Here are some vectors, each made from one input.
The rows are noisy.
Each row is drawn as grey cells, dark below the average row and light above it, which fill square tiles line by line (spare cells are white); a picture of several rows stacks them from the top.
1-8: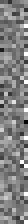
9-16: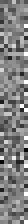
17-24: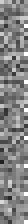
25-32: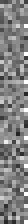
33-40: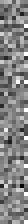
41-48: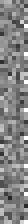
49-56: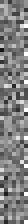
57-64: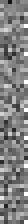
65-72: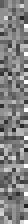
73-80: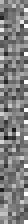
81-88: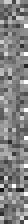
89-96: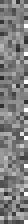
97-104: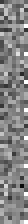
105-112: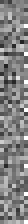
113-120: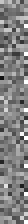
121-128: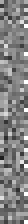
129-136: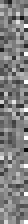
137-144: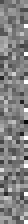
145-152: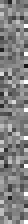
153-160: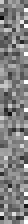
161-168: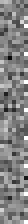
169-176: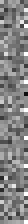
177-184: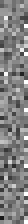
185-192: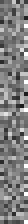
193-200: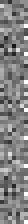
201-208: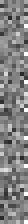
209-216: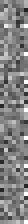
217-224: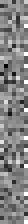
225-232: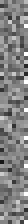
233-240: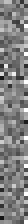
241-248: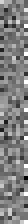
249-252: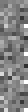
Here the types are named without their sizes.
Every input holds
a point on a line.
